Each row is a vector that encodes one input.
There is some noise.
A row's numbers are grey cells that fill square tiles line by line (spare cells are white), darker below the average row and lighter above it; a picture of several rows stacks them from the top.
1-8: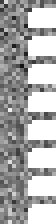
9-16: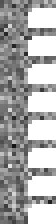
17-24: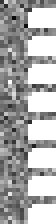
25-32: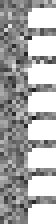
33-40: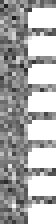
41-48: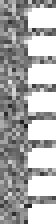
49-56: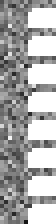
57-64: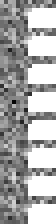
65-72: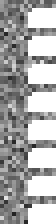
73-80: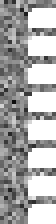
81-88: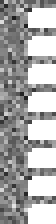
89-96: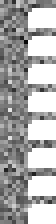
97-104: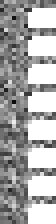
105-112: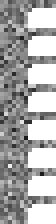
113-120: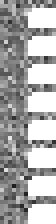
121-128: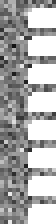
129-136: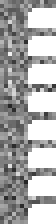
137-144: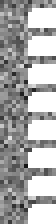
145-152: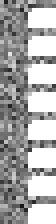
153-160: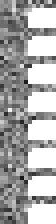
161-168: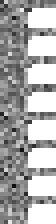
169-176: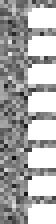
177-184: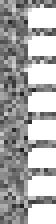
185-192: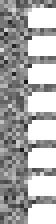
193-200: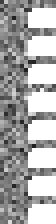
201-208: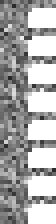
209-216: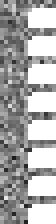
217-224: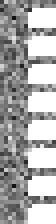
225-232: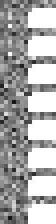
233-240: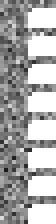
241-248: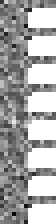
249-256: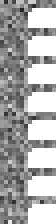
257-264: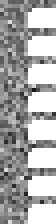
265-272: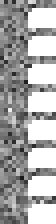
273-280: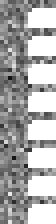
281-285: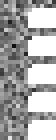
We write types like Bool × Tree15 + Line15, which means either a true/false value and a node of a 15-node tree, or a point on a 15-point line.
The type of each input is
Label5.
